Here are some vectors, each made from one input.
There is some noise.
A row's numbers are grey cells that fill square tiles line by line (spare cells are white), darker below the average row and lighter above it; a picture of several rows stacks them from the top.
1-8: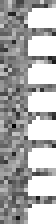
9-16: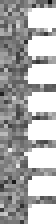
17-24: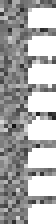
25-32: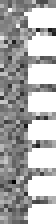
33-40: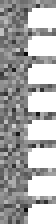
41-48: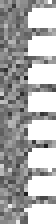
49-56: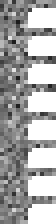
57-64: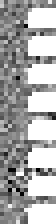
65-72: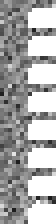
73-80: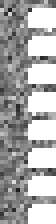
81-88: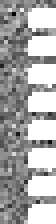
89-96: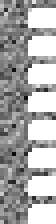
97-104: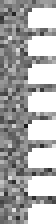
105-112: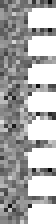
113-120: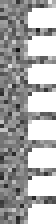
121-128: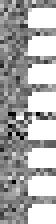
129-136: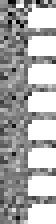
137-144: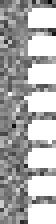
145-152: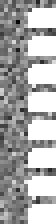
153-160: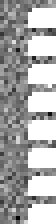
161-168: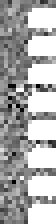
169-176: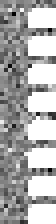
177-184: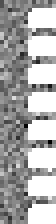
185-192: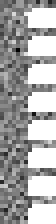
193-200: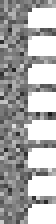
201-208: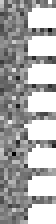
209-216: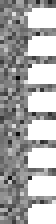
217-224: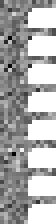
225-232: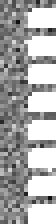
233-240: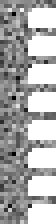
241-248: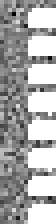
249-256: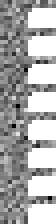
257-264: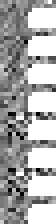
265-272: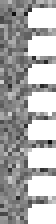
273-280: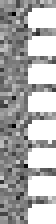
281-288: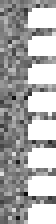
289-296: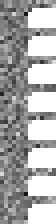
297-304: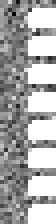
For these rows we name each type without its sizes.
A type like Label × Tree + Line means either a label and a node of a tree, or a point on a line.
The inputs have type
Bool × Bool × Bool × Label + Unit.
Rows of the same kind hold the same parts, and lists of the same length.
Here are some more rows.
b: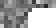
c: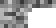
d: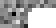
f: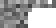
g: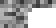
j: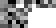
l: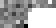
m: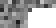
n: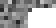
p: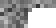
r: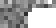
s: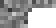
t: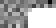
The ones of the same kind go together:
b, c, d, f, g, l, m, n, p, r, s, t
j

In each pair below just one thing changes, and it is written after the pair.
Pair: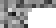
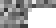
the label
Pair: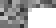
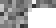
one of the three true/false values
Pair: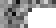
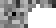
one of the three true/false values
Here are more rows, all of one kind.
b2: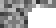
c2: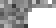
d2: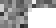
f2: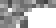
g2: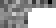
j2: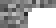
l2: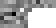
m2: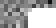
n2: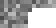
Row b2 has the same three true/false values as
d2, f2 and m2.
